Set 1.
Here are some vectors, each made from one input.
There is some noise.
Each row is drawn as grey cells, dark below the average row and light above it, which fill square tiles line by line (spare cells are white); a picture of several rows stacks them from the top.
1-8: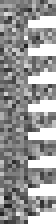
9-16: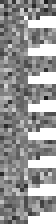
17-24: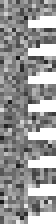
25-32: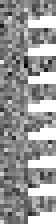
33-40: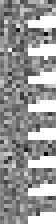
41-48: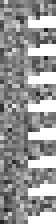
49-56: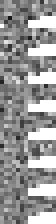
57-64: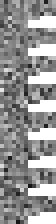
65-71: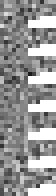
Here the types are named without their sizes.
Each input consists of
three true/false values.
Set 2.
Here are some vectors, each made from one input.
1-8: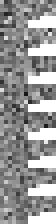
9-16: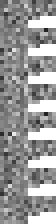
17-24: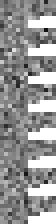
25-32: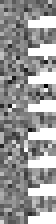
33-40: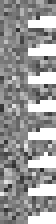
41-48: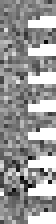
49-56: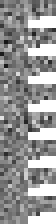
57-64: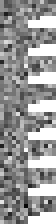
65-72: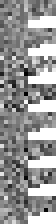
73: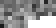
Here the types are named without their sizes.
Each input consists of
three true/false values.
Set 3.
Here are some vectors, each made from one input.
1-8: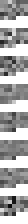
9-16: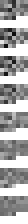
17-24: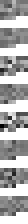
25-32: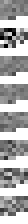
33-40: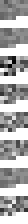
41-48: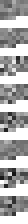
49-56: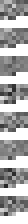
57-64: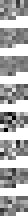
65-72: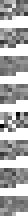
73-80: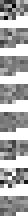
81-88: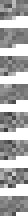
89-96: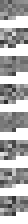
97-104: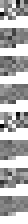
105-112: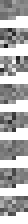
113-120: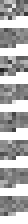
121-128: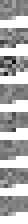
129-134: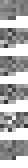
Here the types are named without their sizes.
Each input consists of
either a point on a circle, or a fixed value.
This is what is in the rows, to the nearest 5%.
About 95% of them hold a point on a circle. The rest hold a fixed value.
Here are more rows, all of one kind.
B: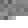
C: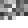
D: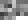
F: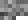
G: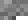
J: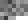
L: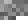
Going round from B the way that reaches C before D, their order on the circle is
B, C, L, G, F, D, J.
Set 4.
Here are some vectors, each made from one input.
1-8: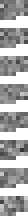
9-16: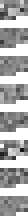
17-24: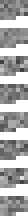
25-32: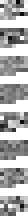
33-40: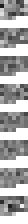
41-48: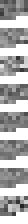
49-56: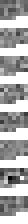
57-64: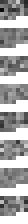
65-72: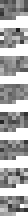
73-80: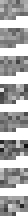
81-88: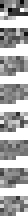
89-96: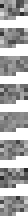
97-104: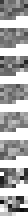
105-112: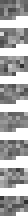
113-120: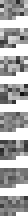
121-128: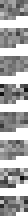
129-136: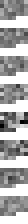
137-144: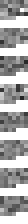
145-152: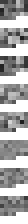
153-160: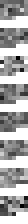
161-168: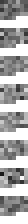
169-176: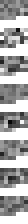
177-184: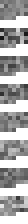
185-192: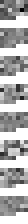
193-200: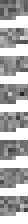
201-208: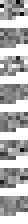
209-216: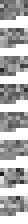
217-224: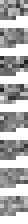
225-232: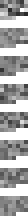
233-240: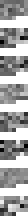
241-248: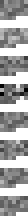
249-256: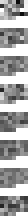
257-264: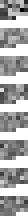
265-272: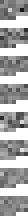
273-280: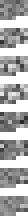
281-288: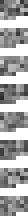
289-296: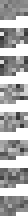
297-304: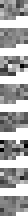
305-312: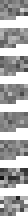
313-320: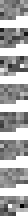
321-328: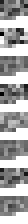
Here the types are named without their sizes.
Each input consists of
three true/false values.
